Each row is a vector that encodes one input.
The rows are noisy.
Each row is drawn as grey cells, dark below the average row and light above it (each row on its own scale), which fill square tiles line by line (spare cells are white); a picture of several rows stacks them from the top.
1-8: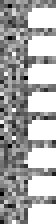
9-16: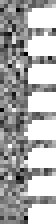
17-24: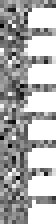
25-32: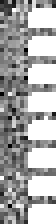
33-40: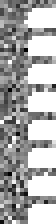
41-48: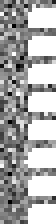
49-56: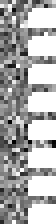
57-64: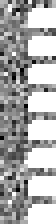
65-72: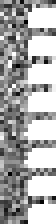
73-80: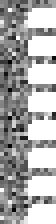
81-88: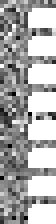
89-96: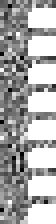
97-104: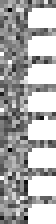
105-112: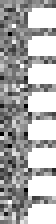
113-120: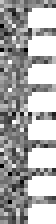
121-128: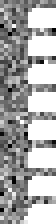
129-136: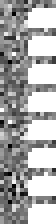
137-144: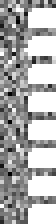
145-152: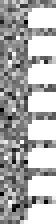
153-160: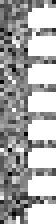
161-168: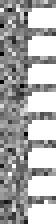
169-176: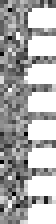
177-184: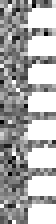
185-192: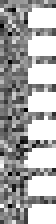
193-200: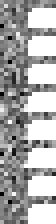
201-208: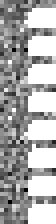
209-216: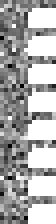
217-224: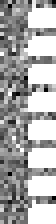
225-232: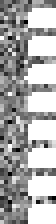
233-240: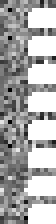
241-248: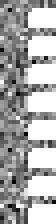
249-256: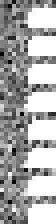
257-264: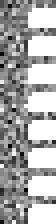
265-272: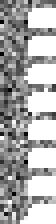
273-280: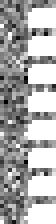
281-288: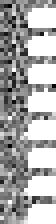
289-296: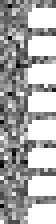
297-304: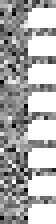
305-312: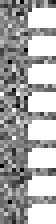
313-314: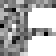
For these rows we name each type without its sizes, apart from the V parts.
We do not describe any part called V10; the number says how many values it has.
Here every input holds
three true/false values, together with either a node of a tree, or a value of V10.
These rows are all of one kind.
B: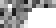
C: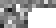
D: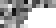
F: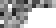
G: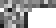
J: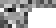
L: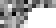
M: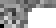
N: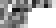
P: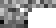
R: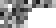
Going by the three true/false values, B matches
D, F, L and R.
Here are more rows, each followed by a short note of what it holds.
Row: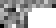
three true/false values and a value of V10
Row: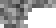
a node of a tree and three true/false values
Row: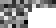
a node of a tree and three true/false values
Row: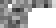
three true/false values and a value of V10
